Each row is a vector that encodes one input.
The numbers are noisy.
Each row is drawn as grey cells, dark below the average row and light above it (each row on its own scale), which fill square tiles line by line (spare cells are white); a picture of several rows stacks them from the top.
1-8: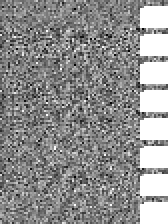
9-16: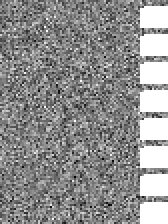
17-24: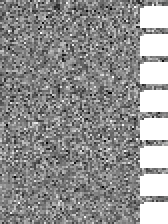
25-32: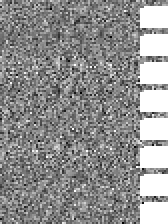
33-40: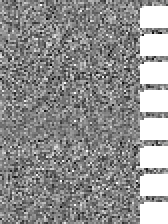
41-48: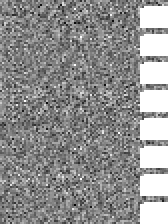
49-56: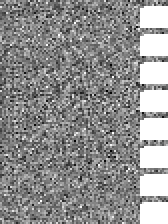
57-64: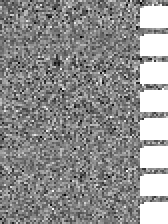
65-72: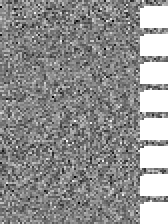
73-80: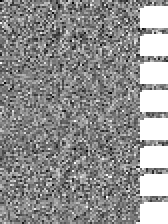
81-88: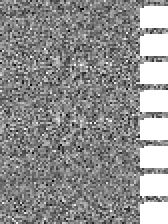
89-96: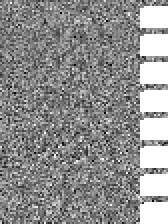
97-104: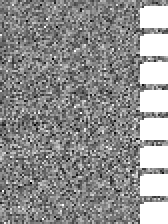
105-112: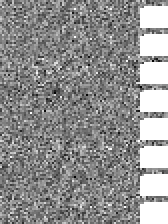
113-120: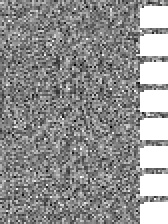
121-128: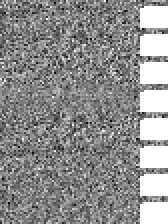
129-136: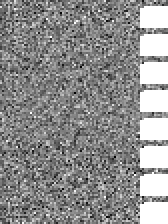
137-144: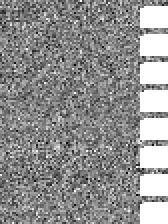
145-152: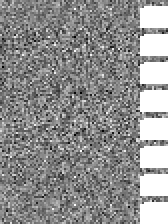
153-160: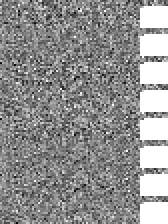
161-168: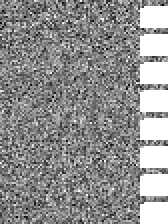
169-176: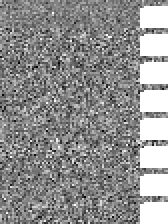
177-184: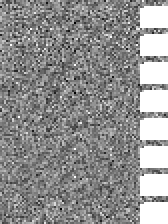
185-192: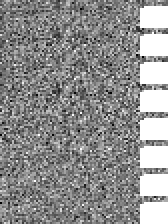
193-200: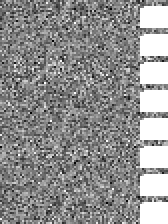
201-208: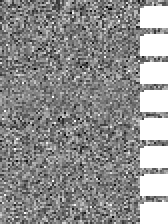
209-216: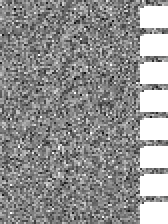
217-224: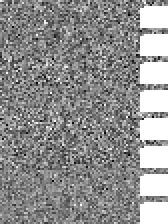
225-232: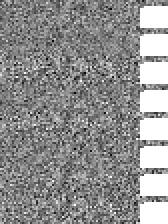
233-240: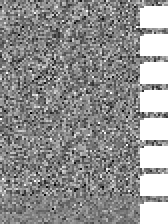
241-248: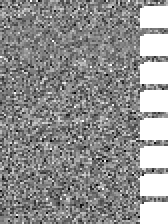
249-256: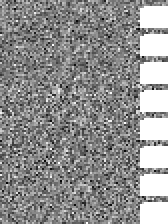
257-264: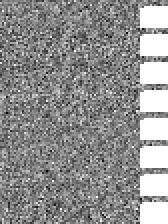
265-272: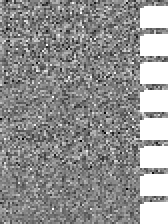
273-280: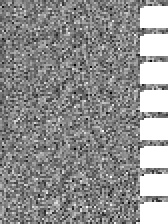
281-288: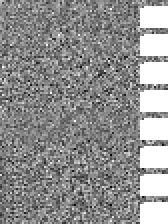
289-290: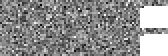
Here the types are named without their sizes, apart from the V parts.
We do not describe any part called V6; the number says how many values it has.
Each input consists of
either a point on a circle, a node of a tree, a true/false value and two values of V6, or a fixed value.
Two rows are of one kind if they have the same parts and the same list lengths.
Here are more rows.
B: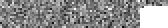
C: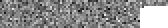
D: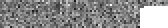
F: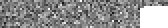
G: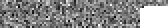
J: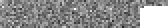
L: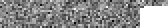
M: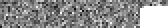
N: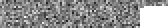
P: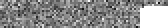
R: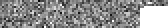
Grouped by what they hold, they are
B, C, D, F, G, J, M, N, P, R
L

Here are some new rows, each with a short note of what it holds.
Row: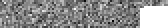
a fixed value
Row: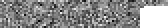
a fixed value
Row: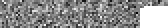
a fixed value
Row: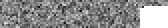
a point on a circle, a node of a tree, a true/false value and two values of V6
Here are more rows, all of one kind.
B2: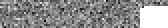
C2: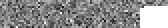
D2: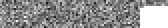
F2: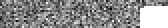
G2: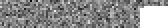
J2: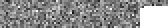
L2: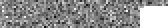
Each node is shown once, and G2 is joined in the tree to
B2, D2 and J2.
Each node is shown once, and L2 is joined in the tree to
J2.
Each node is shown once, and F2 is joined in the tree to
D2.
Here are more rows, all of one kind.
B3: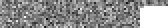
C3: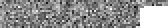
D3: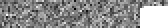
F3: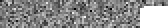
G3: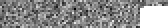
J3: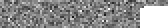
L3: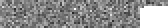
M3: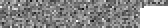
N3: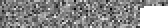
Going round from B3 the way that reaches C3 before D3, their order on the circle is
B3, N3, M3, J3, C3, D3, F3, L3, G3.
